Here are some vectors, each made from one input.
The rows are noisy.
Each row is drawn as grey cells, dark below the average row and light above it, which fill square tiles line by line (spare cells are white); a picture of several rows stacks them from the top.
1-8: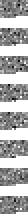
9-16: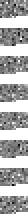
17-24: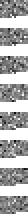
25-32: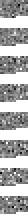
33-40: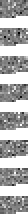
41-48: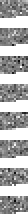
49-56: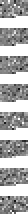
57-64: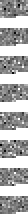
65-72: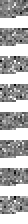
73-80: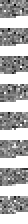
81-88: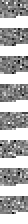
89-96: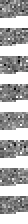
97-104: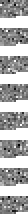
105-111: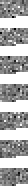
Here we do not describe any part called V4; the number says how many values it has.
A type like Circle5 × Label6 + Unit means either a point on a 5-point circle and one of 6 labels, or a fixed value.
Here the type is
Bool × (Tree8 + V4).
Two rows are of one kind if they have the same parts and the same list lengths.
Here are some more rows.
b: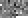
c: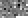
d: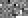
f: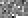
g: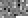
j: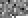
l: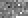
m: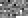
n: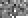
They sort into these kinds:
b, c, d, g, j, m, n
f, l

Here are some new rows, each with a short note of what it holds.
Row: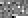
a node of an 8-node tree and a true/false value
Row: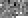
a true/false value and a value of V4
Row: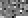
a true/false value and a value of V4
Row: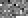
a true/false value and a value of V4
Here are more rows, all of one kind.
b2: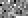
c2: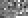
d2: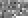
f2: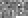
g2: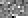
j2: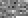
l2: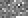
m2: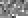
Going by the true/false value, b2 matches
g2 and m2.
